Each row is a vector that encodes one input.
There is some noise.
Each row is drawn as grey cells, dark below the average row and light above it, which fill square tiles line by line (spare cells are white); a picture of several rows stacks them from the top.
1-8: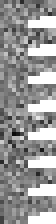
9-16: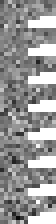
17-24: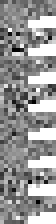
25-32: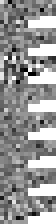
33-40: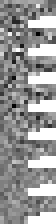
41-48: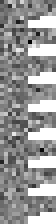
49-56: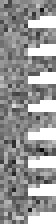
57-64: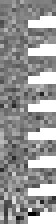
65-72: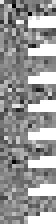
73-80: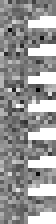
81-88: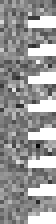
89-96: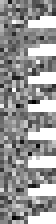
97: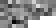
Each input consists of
a true/false value, together with either a point on a 6-point line, or a node of a 7-node tree.
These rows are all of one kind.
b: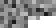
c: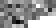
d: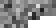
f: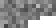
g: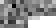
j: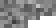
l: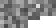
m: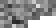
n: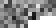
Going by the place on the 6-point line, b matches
c and m.
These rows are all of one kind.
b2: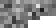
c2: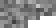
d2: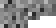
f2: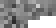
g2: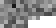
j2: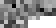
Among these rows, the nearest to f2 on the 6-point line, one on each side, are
g2 and j2.
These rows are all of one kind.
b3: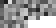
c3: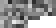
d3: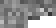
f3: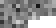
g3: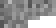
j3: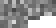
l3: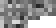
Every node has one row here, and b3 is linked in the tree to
l3.
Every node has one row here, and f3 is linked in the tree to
g3 and j3.
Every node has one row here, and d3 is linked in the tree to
c3 and g3.
